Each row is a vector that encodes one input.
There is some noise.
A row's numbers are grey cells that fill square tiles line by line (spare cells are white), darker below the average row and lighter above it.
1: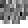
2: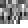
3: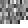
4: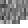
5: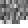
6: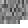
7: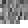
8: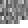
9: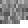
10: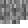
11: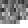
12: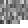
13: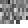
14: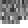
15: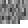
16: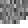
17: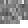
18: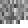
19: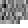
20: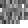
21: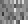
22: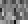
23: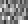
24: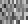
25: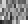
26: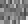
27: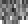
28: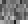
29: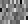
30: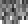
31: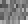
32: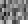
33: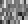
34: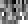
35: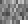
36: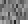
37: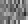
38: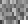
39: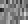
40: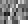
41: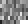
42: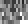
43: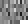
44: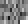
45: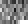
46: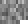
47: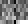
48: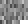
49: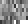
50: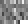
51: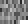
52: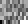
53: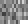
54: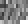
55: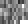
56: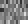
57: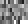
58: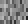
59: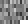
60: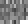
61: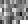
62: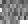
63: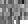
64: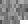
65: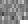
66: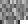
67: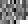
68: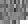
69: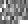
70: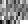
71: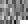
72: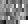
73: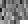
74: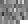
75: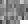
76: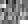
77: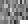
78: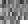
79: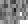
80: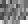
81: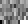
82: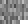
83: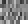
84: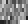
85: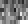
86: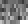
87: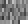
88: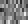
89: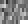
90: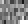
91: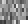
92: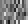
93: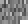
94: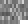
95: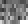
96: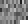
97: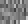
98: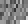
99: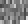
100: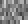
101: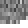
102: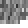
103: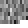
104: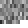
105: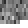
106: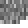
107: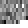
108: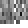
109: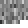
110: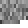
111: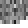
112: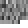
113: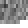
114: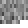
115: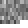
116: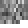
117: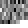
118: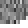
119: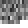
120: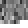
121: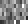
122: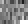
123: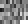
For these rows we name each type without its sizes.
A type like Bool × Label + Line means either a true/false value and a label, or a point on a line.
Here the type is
Bool × (Line + Tree).
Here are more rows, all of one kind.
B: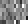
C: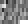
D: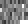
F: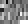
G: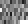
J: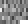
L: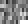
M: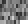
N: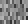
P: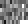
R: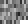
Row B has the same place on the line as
D and P.
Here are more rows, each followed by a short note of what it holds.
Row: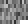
a point on a line and a true/false value
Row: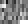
a point on a line and a true/false value
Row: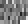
a node of a tree and a true/false value
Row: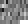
a point on a line and a true/false value
